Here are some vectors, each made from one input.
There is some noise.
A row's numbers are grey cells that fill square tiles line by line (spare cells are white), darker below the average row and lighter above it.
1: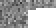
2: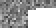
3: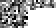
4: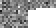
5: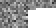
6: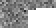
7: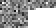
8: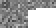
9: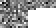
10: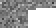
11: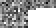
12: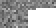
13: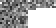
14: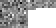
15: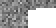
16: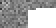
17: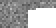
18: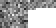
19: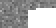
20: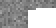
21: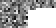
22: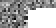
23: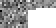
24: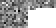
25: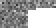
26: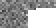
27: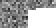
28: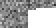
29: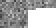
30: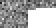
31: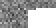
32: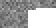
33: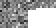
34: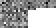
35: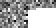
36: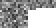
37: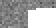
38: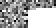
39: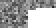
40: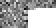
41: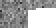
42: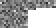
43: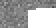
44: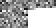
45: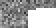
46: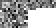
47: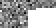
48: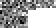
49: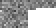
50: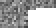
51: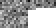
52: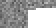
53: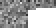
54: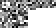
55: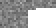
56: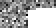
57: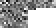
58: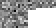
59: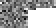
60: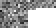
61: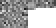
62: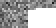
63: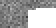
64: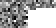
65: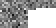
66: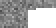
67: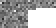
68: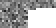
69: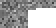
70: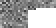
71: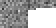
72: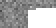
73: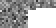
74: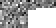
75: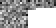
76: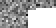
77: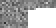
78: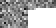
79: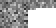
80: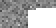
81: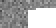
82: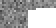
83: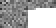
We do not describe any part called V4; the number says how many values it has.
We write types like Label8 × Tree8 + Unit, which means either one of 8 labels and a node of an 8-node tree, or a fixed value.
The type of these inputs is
Line5 × (Line6 + V4).
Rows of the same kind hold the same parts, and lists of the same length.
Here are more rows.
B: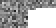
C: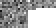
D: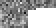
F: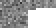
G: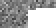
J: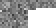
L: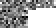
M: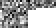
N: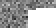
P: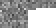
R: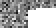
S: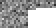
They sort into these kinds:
B, C, F, L, N, R, S
D, G, J, M, P

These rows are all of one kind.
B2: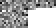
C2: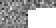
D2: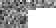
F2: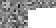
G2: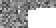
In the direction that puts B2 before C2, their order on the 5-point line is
B2, G2, C2, F2, D2.
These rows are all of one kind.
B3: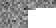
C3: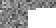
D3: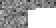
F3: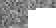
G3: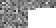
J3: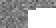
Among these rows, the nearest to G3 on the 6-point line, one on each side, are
C3 and D3.
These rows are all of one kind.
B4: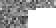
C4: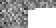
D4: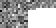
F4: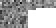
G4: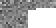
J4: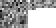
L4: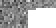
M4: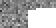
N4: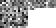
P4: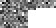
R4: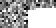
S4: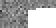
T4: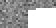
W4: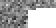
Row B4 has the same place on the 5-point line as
J4, R4, T4 and W4.
